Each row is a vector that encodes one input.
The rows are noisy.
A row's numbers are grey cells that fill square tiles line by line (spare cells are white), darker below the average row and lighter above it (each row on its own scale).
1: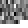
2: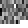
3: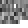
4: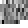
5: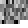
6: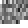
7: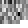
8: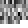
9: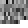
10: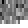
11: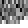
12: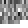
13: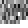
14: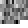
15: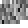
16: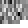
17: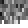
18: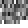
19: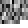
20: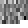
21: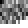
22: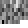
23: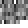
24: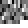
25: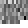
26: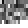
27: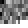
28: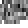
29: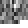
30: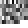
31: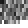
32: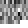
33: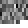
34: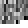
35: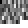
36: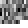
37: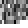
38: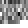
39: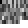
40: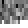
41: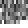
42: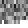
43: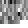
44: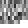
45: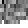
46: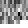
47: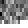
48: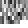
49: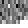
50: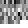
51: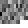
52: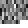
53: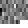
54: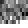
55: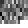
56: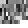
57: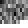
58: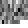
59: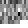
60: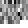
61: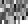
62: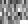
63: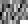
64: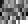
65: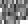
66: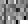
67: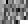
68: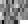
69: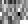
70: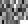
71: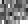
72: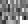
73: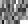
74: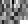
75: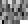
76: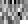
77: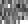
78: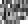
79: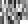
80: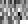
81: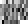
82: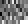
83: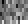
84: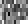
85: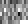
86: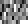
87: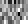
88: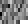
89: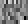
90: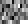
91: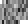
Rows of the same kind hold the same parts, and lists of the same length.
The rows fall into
3 kinds.
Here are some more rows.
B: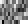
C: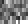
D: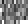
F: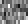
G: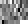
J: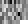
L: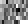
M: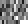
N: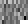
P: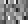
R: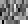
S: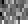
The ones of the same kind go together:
B, G, L, M, N, P, R
C, D, F, S
J

